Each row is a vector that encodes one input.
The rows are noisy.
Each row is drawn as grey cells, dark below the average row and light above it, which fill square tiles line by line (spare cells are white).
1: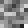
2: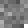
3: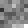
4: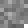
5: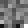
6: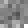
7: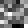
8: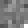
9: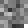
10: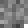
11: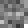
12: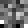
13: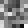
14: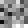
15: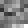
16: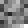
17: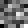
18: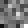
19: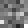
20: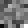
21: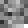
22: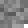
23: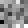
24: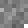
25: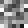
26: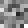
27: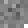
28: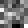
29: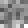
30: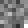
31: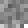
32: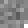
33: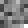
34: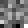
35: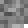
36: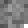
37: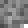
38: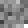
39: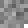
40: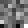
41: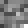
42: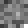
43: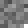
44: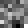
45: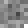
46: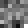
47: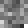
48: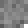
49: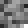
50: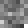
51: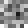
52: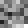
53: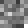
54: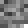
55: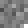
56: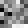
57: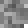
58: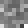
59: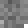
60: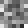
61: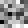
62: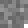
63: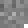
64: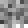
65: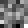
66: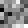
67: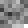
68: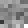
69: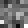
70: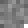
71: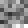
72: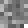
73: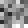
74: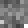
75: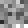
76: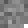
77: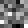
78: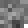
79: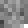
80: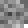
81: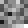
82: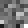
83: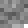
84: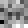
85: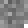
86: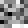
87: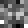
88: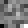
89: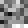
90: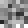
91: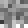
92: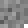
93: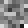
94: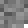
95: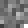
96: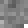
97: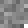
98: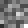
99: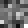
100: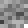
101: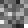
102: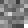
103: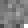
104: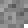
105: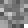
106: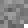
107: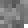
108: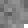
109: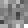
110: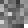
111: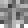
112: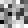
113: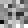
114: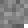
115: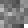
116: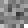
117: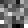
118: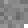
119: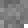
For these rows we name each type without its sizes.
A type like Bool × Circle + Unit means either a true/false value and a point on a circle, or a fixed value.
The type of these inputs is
Line × Line × Line × Line.
